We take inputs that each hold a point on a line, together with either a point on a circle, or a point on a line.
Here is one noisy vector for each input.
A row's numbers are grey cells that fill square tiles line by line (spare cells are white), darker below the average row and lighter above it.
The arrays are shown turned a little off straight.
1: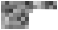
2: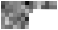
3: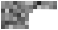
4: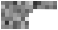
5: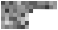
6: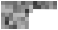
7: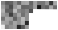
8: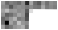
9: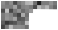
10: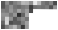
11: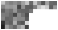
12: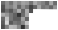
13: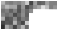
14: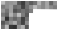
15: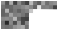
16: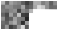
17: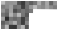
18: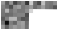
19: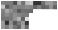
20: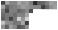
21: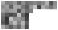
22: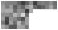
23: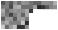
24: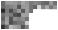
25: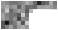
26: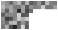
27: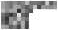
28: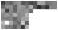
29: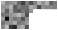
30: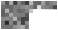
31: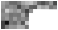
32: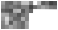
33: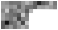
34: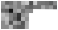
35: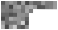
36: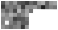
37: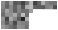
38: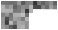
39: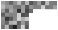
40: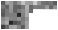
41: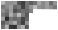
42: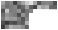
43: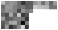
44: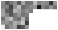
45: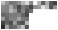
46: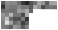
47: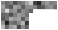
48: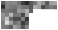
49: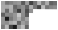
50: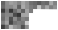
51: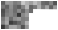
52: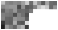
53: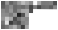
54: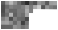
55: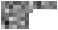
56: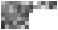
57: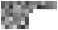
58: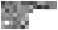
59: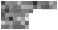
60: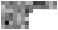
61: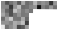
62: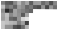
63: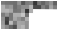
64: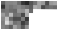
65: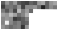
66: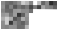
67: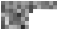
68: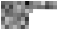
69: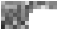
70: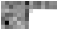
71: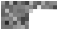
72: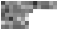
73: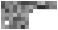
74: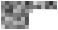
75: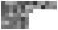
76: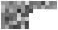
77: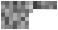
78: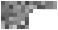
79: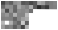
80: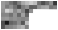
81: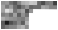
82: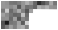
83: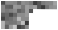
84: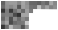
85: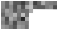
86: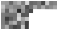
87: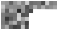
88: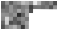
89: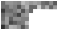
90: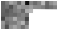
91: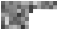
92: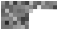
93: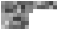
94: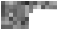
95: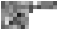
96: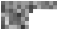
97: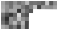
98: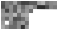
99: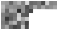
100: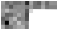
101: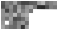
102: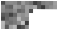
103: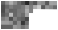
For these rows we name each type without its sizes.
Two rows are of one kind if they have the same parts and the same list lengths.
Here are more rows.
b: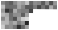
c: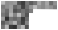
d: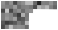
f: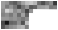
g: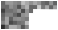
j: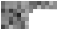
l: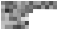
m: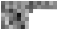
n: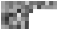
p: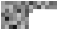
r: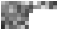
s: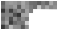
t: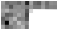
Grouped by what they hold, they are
b, c, l, n, p, t
d, f, g, j, m, r, s

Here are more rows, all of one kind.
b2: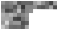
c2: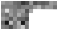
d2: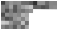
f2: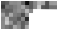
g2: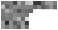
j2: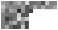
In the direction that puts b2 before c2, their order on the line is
b2, f2, d2, g2, c2, j2.
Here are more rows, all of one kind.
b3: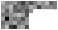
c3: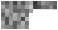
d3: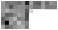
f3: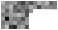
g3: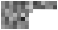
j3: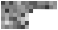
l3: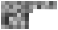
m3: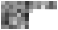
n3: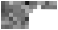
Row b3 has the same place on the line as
f3, l3 and m3.
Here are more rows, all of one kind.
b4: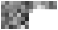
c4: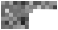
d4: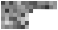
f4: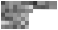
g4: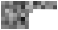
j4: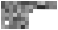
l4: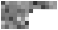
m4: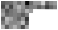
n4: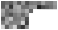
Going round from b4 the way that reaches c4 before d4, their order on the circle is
b4, c4, g4, j4, f4, d4, l4, n4, m4.
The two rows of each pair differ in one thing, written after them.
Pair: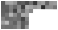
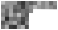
the place on the line
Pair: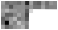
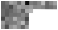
the place on the line
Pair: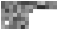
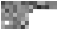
the place on the circle
